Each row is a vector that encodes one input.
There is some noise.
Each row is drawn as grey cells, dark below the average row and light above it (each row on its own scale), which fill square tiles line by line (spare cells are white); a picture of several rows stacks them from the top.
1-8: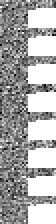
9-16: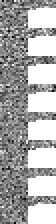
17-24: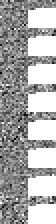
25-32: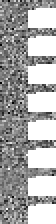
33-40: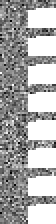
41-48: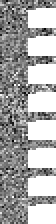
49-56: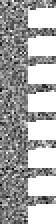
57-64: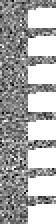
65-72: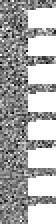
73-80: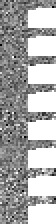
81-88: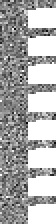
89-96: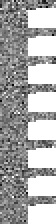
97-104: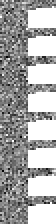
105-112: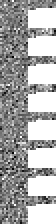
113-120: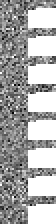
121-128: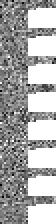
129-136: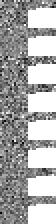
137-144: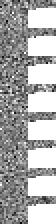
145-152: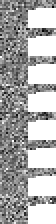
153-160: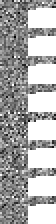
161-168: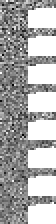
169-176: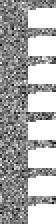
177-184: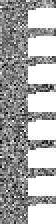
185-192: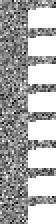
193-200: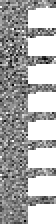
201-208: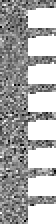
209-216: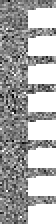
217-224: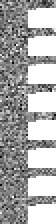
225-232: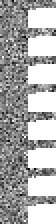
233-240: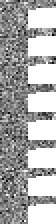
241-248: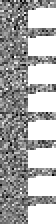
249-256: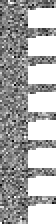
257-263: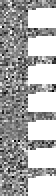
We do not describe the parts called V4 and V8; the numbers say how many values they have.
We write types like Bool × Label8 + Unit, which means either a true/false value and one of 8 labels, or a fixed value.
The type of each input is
(Circle9 + V8) × V4 + Label7 × Label7.
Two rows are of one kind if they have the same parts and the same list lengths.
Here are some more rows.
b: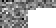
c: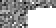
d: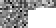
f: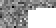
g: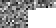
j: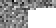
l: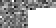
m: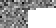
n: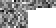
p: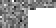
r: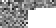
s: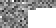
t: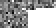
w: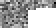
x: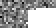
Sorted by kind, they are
b, p, s
c, l, m, n, w
d, f, g, j, r, t, x

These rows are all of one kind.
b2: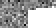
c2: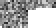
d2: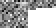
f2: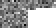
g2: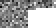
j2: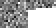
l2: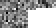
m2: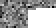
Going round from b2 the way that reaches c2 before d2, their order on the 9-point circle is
b2, c2, g2, j2, d2, m2, f2, l2.
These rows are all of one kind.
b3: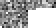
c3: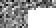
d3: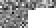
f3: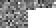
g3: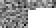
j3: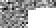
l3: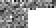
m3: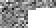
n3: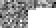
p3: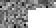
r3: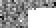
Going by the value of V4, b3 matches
g3, l3 and p3.
